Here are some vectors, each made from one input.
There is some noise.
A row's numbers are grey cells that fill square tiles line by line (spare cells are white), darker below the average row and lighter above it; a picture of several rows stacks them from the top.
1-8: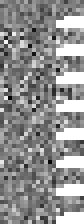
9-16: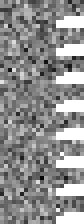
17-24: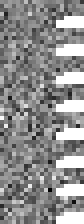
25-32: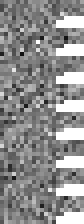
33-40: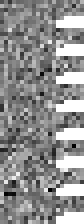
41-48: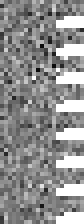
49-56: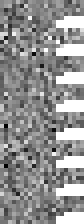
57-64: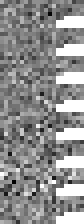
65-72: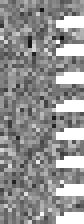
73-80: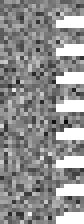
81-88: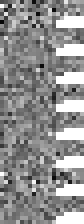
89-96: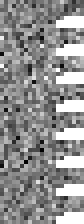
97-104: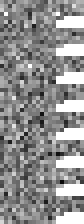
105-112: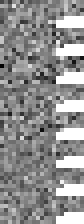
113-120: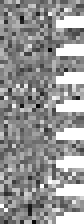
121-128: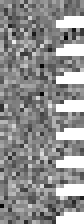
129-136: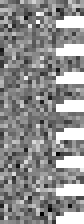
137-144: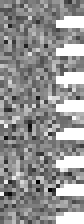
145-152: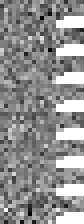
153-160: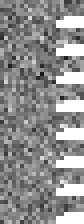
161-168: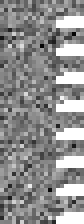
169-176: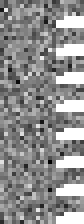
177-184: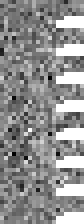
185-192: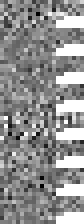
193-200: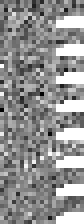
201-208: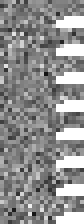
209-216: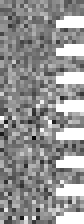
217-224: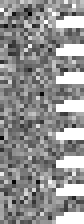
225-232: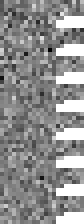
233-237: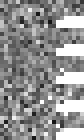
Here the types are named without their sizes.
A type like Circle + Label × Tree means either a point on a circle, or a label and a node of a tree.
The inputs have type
((Bool × Bool × Bool × Bool + Line) × (Tree + Unit) + Label) × Label.
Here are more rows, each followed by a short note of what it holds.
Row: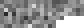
a label, a point on a line and a node of a tree
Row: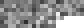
a label, a point on a line and a node of a tree
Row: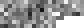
two labels
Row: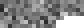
a label, a node of a tree and four true/false values
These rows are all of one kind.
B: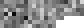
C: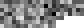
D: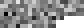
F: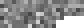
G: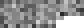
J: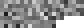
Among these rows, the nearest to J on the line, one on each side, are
F and G.
